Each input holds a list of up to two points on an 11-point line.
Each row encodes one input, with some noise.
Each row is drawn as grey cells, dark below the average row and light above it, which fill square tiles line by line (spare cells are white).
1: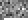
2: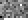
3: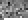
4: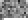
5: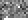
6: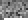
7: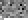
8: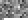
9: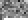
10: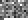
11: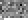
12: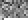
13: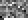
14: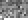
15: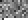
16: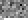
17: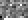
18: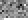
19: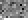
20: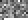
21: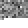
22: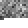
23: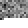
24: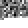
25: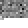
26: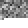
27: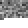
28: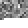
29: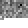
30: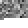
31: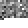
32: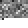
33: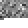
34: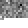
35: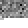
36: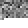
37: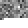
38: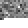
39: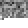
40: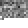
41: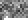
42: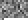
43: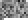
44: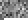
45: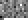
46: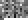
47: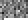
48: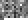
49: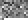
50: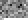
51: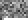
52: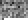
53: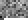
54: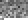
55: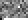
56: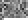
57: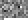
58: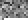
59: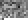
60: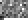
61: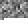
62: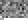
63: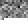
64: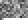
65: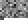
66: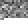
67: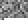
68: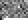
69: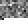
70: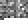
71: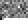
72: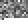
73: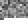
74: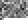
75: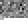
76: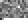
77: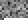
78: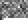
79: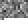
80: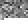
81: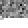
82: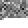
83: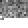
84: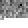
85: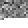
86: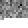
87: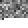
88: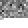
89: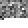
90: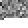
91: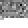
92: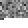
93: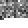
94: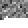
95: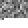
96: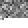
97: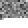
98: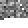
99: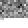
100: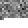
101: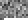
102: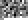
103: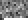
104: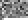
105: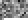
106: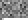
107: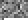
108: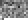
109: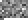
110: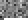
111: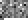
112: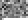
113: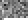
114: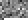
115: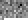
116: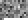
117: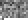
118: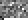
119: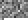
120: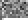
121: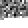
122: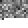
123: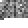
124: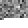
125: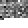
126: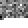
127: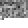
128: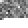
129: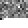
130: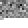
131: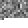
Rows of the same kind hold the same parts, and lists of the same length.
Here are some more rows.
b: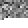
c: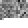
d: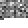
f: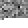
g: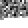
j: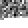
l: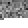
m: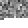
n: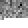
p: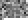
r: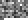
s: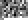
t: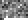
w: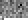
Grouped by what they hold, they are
b, f, n, w
c, d, l, m, p, r, t
g, j, s

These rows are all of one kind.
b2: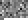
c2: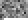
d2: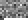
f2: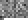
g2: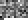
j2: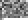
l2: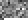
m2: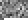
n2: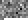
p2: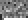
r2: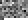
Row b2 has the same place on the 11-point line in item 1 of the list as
l2, m2, n2 and p2.
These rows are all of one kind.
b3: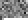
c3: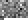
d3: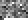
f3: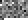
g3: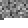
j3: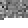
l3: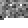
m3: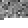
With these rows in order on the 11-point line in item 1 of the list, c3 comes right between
g3 and l3.
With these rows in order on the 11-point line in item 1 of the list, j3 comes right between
g3 and m3.
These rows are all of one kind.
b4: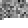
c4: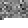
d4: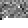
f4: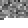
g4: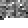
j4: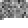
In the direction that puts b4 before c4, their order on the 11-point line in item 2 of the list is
b4, j4, f4, g4, d4, c4.
